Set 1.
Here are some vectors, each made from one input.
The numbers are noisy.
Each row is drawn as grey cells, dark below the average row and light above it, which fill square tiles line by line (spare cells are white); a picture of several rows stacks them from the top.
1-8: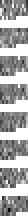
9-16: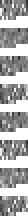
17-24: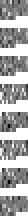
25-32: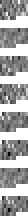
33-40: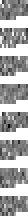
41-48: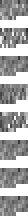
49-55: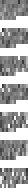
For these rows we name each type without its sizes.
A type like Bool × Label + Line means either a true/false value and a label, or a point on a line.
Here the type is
Tree.
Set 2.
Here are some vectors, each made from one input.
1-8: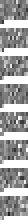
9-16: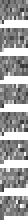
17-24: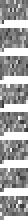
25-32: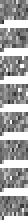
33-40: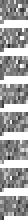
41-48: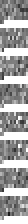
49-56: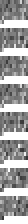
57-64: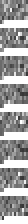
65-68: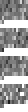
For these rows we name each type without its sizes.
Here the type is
Bool × Bool × Bool × Bool.
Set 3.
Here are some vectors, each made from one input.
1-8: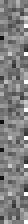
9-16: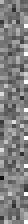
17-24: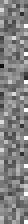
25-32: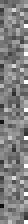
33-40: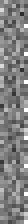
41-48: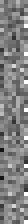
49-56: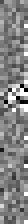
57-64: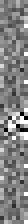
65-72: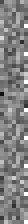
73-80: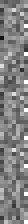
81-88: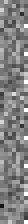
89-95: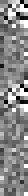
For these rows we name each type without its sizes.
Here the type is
Circle + Unit.
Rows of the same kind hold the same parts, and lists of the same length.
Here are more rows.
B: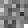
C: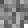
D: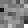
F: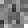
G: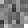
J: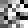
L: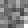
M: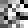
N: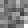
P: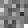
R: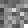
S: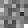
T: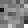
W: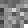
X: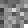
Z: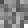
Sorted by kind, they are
B, C, D, F, G, L, N, P, R, S, T, W, X, Z
J, M

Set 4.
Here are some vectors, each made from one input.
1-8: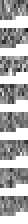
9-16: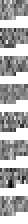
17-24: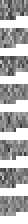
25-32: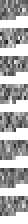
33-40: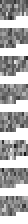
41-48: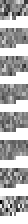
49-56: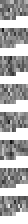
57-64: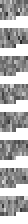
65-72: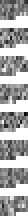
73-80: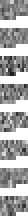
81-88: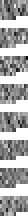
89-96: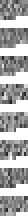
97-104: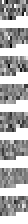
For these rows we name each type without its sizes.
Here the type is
Bool × Bool × Bool.
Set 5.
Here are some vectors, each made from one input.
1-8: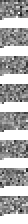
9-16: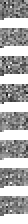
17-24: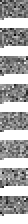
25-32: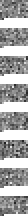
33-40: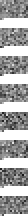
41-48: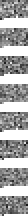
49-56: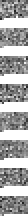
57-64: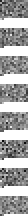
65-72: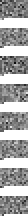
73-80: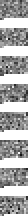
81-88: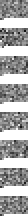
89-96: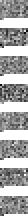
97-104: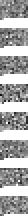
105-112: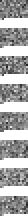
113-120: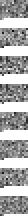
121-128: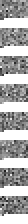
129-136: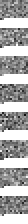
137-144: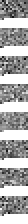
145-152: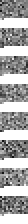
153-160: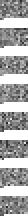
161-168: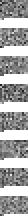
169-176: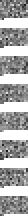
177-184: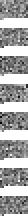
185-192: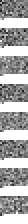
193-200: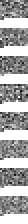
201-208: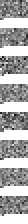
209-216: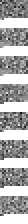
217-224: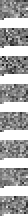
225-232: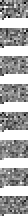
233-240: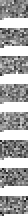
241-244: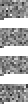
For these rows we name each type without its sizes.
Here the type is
Tree.
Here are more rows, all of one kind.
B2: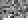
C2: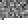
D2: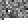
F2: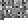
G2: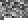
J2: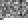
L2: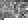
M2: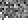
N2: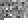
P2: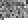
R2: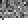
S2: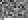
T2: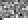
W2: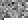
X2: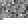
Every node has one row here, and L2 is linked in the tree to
T2 and W2.
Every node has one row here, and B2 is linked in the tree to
N2 and X2.
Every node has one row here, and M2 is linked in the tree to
D2.
